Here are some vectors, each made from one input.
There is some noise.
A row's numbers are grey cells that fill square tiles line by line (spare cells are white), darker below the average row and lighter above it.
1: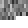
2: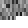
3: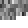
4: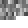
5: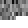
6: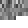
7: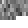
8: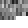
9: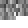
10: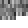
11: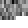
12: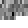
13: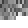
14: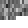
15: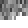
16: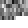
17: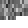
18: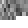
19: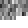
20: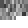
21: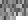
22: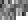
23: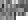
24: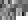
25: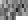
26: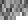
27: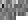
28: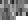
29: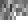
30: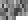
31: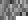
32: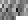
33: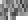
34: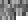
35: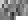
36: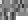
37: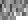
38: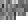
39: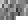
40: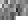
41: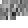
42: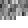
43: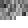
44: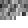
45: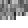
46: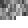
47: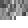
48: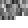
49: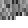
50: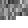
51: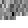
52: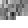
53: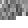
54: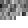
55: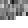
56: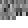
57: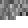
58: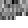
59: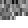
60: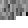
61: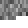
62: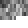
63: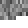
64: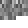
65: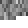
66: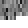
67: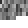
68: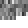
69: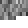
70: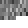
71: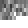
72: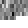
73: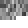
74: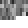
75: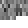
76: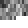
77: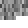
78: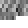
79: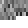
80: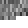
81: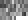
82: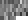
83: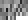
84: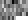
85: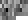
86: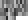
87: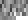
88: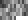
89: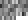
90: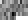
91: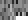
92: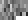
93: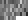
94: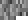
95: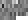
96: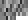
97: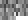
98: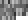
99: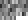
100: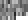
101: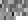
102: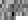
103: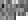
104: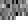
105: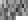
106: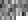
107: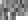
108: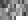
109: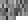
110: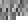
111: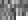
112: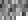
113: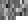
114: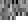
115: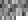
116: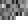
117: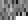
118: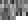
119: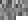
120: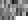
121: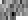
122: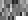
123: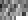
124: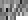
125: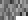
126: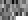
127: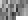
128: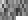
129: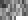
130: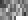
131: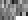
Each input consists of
a point on a 15-point line, together with either a point on an 8-point circle, or a fixed value.
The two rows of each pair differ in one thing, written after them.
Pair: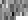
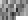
the place on the 15-point line
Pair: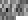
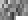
the place on the 8-point circle
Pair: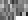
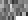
the place on the 8-point circle
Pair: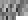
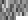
the place on the 15-point line
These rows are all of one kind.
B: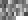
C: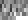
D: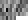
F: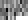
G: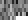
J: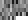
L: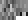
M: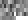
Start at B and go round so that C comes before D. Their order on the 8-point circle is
B, M, C, D, F, G, J, L.
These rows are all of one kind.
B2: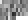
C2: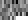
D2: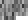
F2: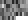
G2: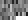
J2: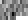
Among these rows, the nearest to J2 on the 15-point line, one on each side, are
B2 and D2.
